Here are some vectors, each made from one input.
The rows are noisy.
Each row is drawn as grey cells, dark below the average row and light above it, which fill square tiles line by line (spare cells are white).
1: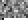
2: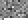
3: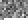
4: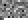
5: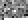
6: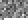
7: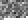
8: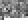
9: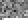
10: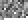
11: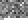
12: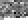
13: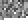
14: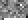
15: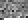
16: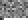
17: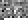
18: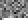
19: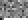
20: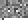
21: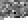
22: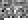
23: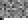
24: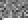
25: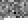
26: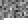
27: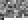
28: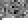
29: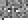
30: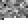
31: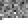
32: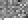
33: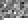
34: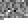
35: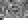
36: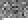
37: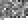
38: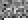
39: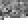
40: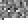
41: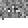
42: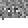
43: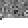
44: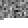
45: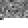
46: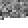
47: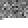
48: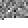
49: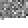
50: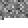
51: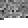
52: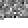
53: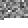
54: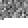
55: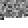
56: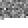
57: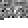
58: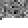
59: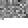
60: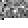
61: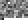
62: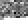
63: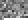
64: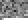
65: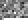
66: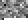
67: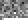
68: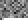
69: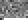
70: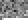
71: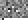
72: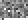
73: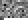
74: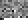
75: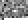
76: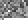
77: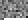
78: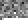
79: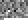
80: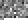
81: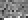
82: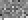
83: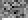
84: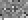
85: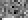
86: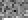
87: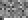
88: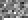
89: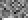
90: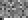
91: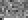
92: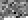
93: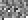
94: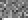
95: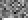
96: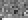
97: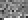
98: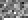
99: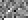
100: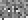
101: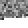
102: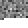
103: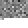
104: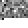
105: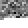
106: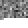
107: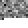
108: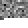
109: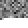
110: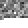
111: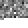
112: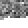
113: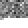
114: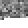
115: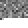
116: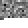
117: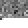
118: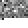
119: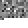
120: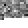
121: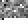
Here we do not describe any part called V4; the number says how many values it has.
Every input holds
a node of an 8-node tree, together with either a node of an 8-node tree, or a value of V4.
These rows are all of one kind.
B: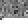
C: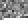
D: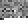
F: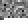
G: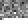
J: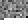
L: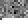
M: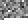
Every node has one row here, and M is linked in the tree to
C.
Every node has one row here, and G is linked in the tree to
C.
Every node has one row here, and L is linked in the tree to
B.
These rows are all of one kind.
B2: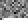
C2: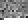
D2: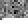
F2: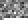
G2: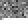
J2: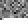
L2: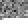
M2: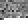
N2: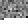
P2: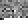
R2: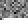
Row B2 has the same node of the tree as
D2, J2 and R2.
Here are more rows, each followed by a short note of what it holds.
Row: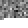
a node of an 8-node tree and a value of V4
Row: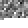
a node of each of two 8-node trees
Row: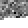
a node of each of two 8-node trees
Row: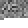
a node of an 8-node tree and a value of V4
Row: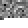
a node of an 8-node tree and a value of V4
